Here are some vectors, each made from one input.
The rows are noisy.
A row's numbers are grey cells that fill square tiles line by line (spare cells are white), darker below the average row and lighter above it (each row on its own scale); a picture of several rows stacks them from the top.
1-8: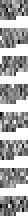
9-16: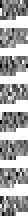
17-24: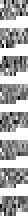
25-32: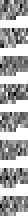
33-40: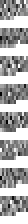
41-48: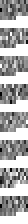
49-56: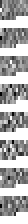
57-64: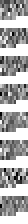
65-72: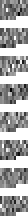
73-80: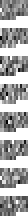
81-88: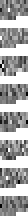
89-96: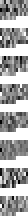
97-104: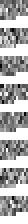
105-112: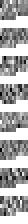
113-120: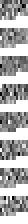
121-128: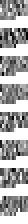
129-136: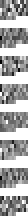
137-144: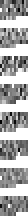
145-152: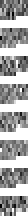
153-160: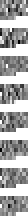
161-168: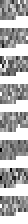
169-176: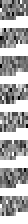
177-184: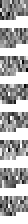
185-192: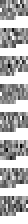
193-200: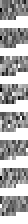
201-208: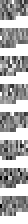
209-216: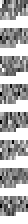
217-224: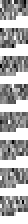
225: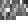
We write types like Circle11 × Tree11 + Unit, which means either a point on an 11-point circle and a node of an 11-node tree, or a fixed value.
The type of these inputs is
Line9 × (Line9 + Line10).
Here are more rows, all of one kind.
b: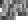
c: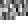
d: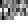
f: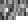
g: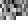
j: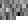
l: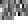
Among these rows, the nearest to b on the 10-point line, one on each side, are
c and l.
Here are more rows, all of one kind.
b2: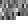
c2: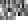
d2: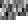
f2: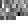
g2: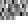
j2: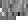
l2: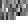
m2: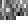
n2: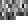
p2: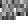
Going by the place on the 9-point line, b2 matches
f2, j2, m2 and n2.
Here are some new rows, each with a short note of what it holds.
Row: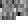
a point on a 9-point line and a point on a 10-point line
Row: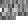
a point on a 9-point line and a point on a 10-point line
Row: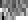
a point on a 9-point line and a point on a 10-point line
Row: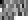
a point on a 9-point line and a point on a 10-point line
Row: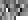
a point on a 9-point line and a point on a 10-point line
